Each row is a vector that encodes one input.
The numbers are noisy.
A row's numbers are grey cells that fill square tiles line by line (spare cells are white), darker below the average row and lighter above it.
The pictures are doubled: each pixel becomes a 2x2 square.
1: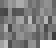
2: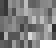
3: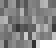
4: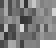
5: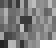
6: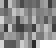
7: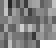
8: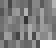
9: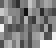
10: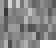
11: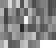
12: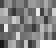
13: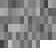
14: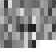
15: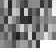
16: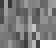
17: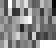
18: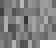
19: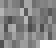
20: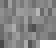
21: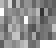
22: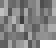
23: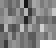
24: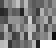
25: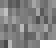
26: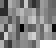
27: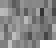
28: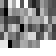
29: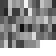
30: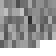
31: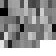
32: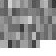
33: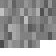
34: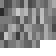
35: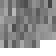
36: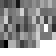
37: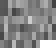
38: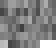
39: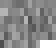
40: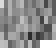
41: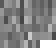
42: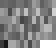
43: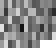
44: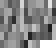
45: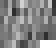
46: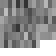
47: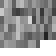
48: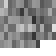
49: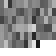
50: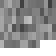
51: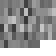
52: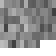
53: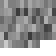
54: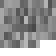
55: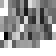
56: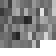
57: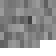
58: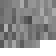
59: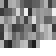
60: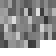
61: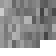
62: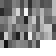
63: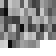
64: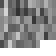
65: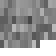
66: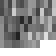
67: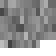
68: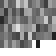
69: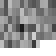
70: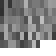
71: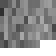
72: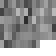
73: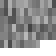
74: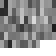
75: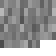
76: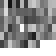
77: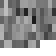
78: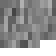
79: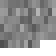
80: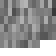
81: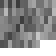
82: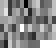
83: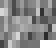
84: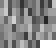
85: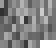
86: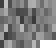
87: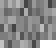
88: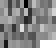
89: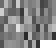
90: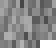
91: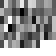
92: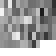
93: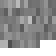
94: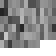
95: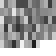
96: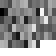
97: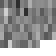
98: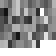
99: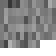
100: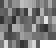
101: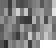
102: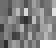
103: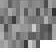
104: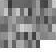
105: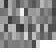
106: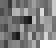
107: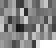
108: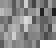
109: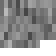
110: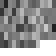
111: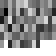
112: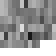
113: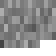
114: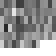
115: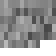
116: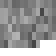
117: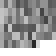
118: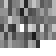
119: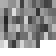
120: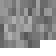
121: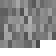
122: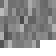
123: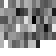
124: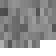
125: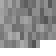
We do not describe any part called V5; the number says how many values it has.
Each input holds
a list of up to two items, each a true/false value and a value of V5.
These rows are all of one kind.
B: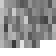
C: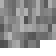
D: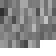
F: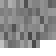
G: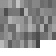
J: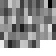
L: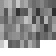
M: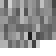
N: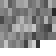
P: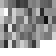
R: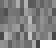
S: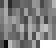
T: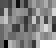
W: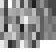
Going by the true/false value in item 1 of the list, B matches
C, N and R.
